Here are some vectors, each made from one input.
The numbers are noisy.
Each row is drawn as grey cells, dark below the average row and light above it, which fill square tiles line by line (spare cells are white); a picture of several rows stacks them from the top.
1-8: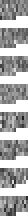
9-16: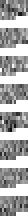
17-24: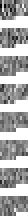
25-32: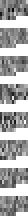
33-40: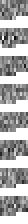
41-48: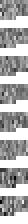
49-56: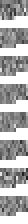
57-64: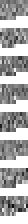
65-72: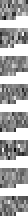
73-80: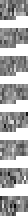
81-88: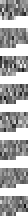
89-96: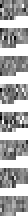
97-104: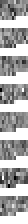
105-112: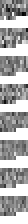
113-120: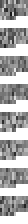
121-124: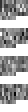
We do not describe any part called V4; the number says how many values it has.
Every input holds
either a true/false value and a value of V4, or a list of up to three points on a 5-point line.
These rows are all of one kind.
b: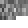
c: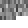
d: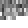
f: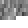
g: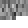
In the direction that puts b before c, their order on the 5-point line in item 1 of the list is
b, f, d, c, g.
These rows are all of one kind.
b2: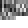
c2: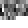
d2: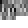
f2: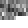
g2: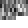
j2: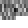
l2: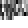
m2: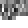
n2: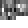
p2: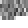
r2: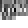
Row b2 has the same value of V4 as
f2, g2 and n2.
